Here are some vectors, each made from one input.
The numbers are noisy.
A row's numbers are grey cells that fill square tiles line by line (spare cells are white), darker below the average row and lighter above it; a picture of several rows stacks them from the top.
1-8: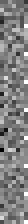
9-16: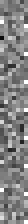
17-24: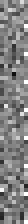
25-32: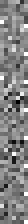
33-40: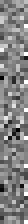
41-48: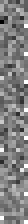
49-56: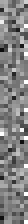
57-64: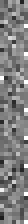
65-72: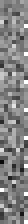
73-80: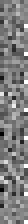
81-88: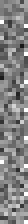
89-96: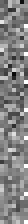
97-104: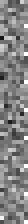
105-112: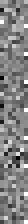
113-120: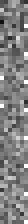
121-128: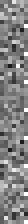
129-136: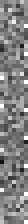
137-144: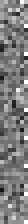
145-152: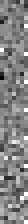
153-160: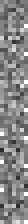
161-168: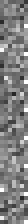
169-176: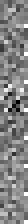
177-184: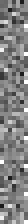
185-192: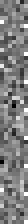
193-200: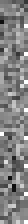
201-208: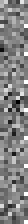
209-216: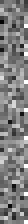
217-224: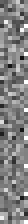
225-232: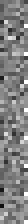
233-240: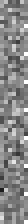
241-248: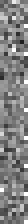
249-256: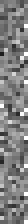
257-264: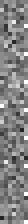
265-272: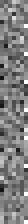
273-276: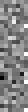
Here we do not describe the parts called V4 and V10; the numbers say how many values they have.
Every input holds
either a point on a 14-point circle, a true/false value, a value of V4 and a value of V10, or a fixed value.
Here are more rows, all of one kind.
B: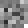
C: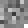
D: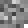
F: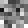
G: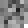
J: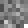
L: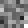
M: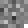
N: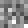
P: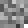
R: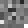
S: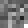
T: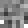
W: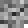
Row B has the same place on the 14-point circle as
C, L and N.
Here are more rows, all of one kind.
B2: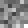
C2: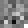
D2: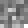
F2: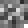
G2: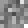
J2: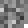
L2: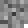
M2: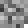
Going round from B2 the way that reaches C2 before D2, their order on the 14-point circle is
B2, L2, G2, J2, F2, C2, M2, D2.
